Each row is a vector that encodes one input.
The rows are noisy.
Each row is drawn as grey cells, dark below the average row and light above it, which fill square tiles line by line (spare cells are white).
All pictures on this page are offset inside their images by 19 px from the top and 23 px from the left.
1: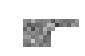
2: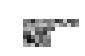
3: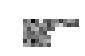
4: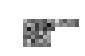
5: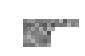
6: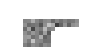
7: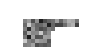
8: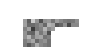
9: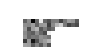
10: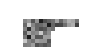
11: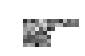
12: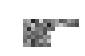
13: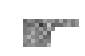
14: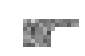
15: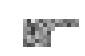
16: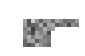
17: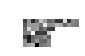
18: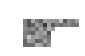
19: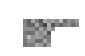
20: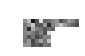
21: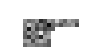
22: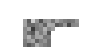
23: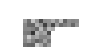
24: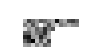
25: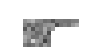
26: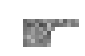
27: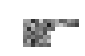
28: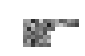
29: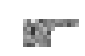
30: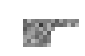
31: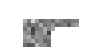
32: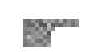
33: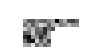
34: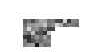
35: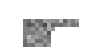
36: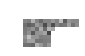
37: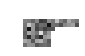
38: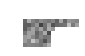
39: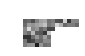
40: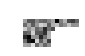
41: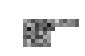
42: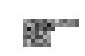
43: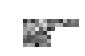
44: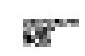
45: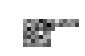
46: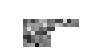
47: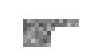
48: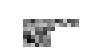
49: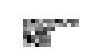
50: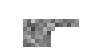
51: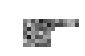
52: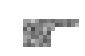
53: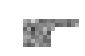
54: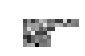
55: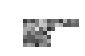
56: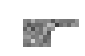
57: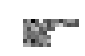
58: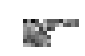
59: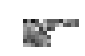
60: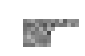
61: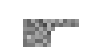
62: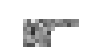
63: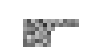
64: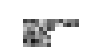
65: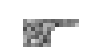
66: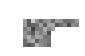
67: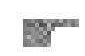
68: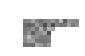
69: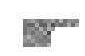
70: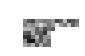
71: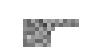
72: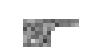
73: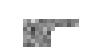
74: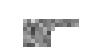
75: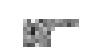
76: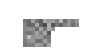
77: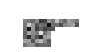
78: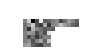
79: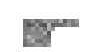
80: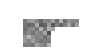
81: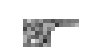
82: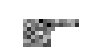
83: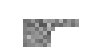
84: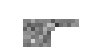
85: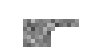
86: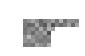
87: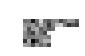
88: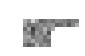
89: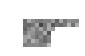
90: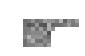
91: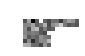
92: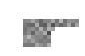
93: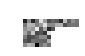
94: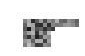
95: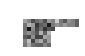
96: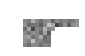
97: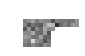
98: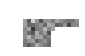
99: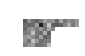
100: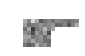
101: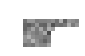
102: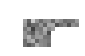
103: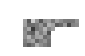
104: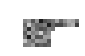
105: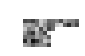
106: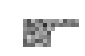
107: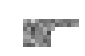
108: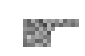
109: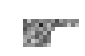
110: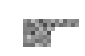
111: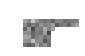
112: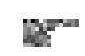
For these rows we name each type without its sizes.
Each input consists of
either a point on a line, or three true/false values.
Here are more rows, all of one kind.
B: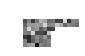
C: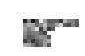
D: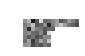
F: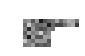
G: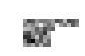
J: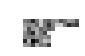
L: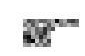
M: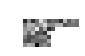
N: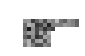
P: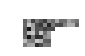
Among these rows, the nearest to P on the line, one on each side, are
F and N.
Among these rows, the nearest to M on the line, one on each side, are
B and C.
